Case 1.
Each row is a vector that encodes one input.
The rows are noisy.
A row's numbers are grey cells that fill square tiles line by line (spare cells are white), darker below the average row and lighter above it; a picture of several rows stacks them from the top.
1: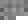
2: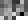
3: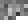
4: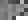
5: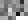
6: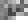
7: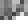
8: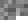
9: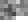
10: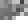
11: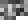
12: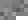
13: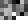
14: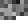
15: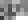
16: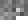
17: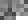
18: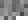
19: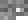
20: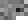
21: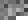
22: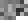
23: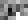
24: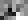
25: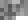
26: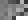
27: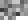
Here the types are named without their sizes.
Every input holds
a point on a line.
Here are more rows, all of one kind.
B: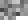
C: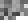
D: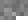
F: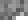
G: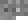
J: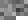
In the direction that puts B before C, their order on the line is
G, B, D, J, F, C.
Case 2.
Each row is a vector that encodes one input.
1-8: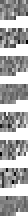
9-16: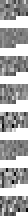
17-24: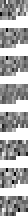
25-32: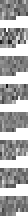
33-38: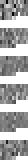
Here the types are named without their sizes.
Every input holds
a node of a tree.
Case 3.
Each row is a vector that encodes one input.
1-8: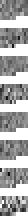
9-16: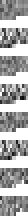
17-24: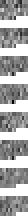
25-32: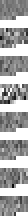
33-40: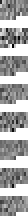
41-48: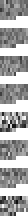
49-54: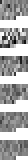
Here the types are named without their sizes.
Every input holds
either a fixed value, or a node of a tree.
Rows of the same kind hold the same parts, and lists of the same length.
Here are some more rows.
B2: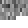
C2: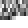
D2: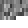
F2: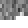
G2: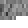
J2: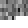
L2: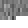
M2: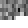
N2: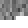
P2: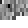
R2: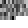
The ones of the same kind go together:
B2, D2, F2, G2, J2, L2, M2, N2, P2, R2
C2

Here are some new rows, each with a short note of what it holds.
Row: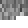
a node of a tree
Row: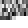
a fixed value
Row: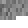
a node of a tree
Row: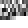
a fixed value
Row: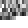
a fixed value
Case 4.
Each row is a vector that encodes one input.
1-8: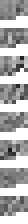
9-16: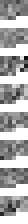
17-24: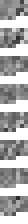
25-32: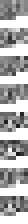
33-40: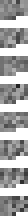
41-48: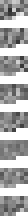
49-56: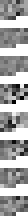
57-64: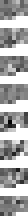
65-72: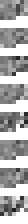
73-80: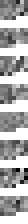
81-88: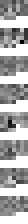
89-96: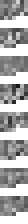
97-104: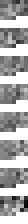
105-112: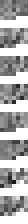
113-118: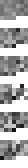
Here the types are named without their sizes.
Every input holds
a point on a circle.
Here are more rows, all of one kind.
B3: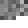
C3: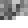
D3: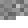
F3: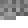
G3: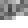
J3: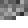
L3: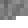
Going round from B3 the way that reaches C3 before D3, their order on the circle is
B3, L3, C3, J3, D3, F3, G3.
